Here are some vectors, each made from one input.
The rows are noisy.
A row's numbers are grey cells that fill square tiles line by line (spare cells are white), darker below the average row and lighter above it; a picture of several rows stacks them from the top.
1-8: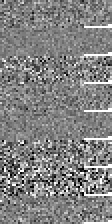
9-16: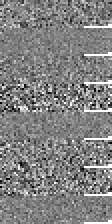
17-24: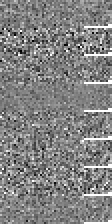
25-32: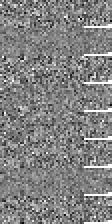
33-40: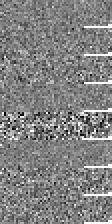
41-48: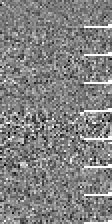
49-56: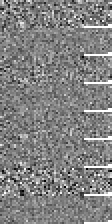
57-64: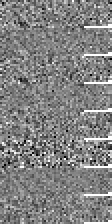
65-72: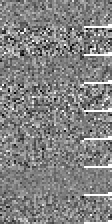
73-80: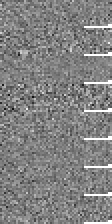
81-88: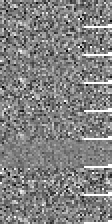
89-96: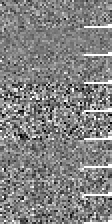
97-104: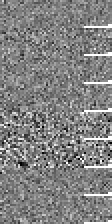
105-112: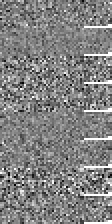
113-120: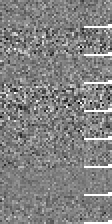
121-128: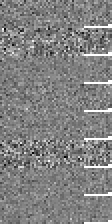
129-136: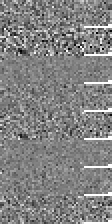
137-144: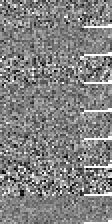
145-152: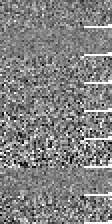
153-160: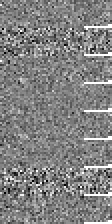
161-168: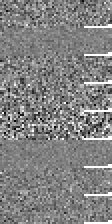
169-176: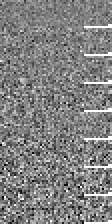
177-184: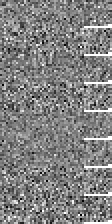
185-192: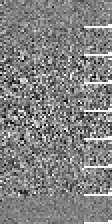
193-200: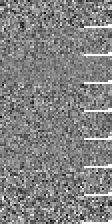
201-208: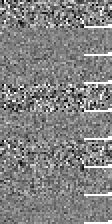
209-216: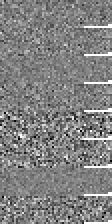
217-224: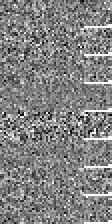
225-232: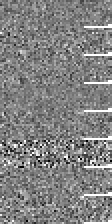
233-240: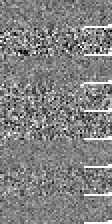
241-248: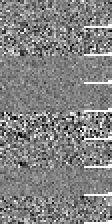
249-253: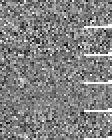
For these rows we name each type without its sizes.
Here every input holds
a point on a line, together with either a point on a line, or three true/false values, or a list of points on a circle.
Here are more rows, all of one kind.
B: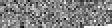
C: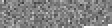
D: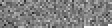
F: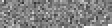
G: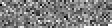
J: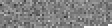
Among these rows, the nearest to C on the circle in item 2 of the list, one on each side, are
G and J.
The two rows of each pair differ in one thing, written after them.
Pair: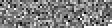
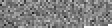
the place on the line
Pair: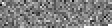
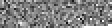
the place on the line
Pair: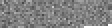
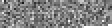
the place on the line
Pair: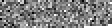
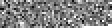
the place on the circle in item 1 of the list
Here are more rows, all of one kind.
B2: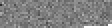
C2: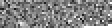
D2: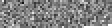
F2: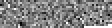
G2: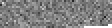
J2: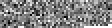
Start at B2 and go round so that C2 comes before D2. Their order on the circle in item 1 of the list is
B2, C2, G2, F2, J2, D2.
